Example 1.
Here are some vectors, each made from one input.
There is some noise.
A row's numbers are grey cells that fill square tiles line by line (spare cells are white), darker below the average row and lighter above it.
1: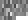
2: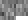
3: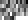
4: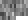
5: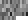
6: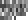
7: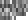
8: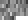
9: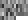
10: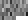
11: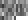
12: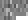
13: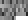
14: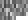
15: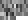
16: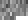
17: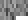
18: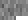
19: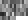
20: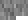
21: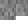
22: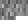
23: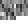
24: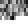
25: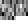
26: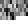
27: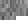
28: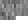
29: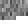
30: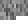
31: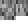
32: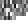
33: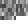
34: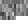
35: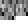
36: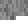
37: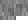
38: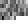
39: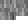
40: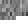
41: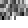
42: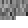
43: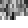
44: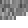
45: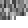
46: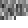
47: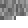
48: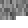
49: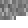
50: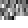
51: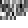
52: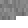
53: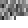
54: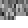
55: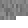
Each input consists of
a point on a 6-point line and three true/false values.
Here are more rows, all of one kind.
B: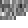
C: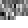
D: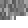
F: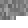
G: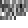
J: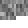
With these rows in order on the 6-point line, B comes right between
F and G.
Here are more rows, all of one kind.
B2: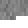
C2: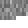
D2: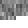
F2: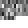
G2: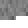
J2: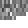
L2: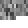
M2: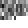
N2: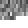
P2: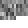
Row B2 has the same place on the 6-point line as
G2 and J2.
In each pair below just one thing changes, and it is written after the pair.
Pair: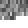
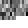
one of the three true/false values
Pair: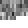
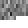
one of the three true/false values
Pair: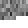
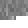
the place on the 6-point line
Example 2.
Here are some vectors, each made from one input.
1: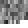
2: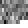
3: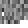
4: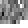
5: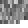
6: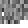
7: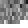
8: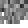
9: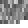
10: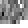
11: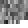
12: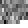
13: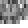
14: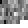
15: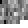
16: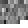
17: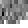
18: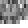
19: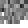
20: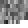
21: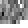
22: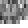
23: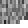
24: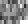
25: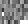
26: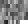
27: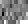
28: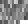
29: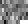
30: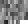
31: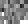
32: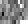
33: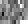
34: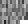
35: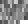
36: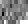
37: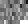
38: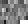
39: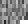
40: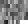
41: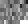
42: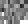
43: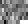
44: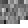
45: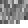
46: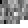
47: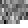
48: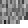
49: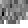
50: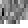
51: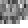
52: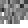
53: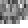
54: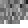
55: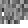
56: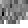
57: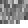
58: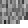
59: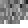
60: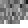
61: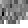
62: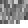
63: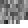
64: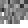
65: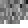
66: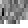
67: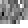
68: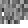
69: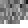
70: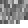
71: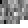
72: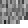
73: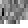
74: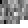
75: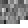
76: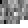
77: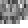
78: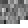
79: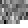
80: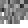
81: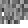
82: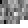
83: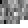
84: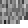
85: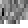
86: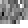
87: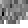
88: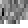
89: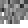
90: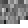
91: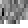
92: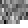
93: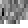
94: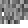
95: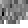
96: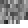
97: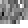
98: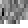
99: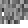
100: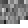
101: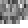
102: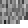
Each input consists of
either one of 6 labels, or a point on a 7-point line.
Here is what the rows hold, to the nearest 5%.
About 45% of them hold one of 6 labels. The rest hold a point on a 7-point line.
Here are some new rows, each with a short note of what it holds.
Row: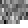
one of 6 labels
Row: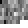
one of 6 labels
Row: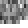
a point on a 7-point line
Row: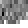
a point on a 7-point line
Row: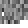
a point on a 7-point line
